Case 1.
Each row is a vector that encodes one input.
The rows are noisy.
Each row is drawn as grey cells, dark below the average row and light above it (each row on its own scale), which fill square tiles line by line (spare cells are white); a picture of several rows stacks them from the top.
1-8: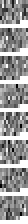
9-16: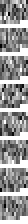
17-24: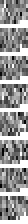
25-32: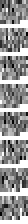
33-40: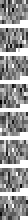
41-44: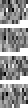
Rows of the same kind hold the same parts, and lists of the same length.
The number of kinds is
2.
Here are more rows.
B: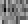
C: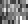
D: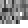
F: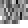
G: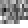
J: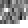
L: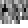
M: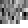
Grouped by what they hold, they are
B, C, D, J, L, M
F, G

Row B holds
three true/false values.
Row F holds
a fixed value.
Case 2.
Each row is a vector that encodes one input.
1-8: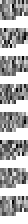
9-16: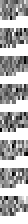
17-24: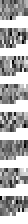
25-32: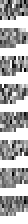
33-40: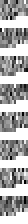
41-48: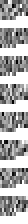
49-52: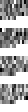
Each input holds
a point on a 6-point line.
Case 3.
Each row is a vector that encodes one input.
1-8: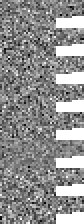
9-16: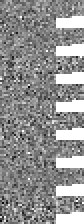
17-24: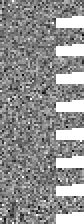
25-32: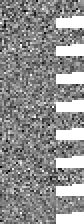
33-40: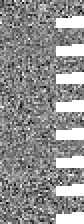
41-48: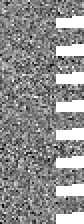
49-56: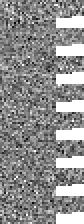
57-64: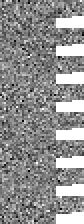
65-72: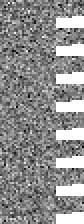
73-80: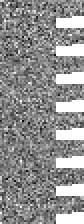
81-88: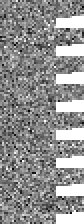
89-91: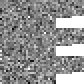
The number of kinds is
2.
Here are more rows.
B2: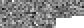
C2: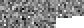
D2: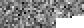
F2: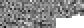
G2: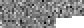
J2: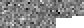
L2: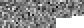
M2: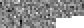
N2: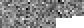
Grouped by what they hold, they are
B2, C2, D2, F2, G2, L2, M2
J2, N2

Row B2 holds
four true/false values.
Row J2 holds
a fixed value.
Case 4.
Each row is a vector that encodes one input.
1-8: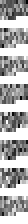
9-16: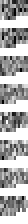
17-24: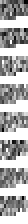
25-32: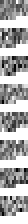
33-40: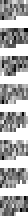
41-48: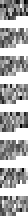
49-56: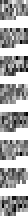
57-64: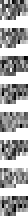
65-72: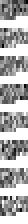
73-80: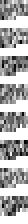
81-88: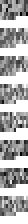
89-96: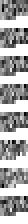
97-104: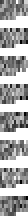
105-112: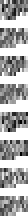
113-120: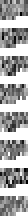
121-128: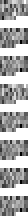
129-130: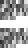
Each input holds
a point on an 18-point circle.
